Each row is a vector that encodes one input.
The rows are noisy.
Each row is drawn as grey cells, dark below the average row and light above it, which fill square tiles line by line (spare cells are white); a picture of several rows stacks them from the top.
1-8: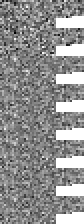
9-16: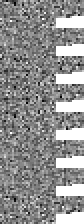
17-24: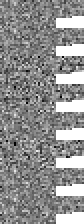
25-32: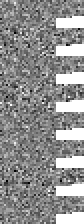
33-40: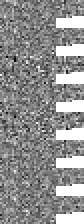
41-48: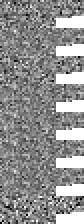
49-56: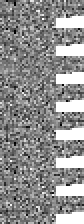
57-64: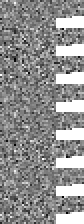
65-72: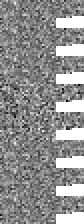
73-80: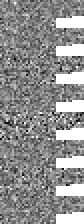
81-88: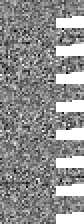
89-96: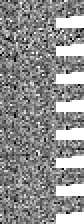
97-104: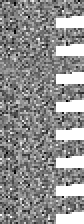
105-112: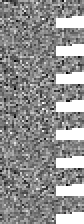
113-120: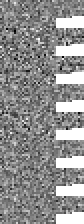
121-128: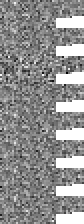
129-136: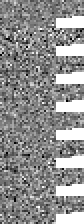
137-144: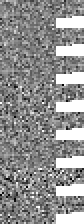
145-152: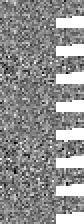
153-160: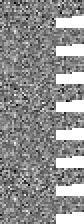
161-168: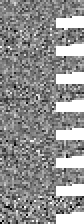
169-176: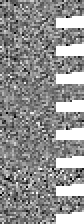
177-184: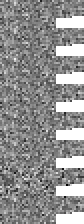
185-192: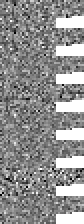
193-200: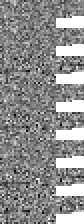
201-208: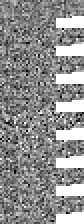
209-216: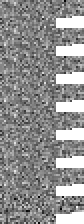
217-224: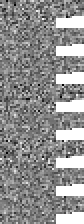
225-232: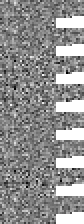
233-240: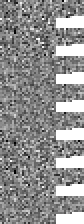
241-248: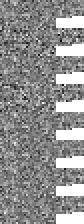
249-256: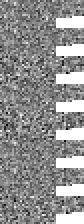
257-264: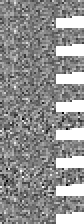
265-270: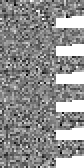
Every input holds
either four true/false values, or a list of up to three points on a 6-point line.
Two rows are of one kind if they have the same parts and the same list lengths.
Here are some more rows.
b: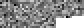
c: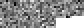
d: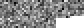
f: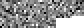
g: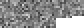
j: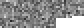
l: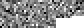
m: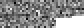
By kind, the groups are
b, c
d
f, l
g, j
m

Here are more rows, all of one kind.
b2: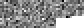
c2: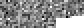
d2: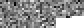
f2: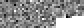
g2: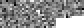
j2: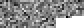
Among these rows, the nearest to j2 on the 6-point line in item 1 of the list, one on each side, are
b2 and d2.
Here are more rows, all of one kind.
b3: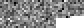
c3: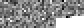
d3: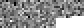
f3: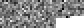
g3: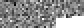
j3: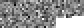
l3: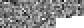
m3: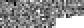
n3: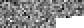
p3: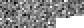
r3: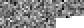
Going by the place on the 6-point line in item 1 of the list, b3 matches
c3, f3 and r3.
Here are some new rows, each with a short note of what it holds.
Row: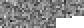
four true/false values
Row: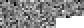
a list of two items
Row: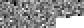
a list of three items
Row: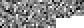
the empty list
